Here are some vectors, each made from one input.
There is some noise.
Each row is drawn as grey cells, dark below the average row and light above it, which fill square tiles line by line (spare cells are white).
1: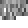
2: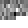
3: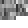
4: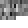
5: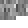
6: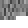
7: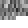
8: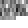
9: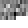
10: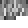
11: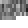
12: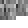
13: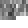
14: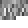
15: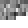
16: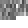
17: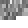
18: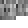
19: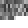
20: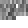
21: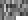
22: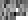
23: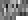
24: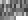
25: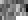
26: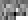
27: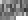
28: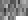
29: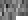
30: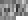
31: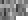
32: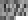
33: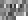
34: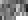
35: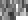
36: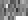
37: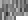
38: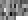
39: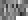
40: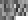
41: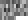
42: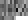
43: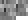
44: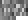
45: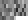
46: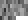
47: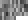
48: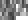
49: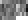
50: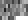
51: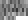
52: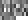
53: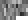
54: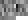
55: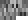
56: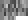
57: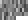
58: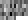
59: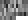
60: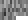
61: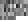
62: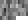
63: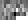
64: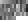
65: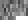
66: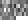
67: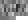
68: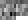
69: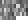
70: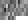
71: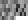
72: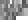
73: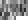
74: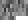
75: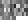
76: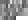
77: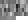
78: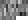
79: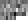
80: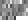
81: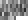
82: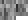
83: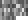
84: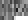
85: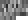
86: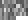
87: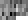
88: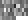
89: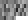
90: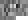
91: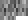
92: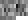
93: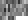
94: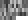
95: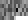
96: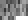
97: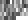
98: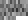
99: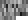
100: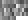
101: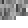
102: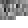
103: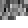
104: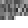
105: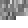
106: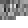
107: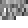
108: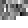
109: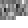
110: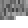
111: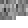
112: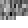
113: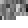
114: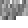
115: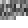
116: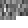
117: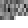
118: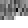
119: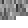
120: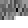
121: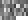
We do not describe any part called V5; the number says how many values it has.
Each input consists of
a true/false value, together with either a point on a 4-point line, or a value of V5.
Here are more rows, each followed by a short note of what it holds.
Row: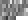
a true/false value and a value of V5
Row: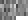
a point on a 4-point line and a true/false value
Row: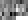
a true/false value and a value of V5
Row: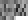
a point on a 4-point line and a true/false value
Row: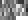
a true/false value and a value of V5
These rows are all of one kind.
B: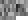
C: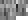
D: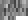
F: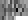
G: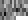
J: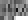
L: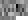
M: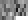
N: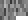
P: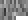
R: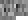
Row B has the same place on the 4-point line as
L and R.
